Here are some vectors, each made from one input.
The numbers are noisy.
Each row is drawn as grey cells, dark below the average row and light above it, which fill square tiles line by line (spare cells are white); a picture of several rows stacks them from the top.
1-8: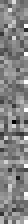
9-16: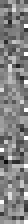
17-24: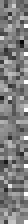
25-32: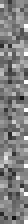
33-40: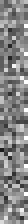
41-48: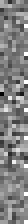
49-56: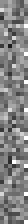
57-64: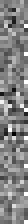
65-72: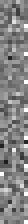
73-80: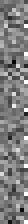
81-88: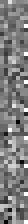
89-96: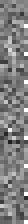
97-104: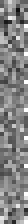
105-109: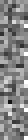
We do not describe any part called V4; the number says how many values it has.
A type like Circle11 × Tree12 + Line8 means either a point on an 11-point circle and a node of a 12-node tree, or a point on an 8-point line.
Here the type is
Label7 × (Line5 + V4).
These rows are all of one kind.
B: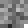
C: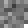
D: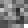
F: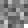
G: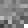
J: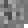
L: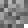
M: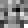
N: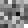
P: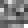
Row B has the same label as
D and F.
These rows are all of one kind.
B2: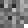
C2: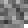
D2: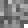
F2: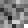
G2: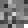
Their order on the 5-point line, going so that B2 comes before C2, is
G2, D2, B2, C2, F2.
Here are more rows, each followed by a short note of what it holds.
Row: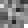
one of 7 labels and a value of V4
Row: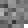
one of 7 labels and a point on a 5-point line
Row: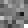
one of 7 labels and a point on a 5-point line
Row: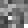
one of 7 labels and a value of V4
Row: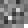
one of 7 labels and a value of V4
